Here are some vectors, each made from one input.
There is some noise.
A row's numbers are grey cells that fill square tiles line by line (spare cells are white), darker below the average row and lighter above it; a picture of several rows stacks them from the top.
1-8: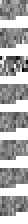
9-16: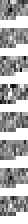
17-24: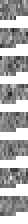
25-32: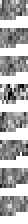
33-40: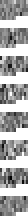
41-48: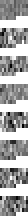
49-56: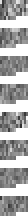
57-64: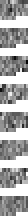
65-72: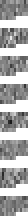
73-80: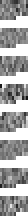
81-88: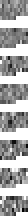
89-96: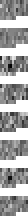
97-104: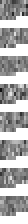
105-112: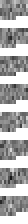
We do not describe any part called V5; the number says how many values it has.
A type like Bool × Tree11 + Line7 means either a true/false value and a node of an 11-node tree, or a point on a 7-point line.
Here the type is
(Bool × Bool × Bool + Label8) × V5.
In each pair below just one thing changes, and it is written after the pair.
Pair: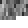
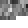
one of the three true/false values
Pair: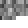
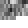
the value of V5
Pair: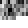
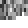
one of the three true/false values
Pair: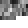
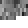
one of the three true/false values
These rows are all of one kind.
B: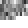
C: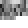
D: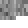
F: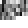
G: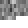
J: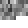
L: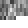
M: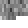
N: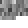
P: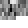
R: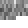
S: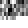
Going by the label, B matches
D and S.
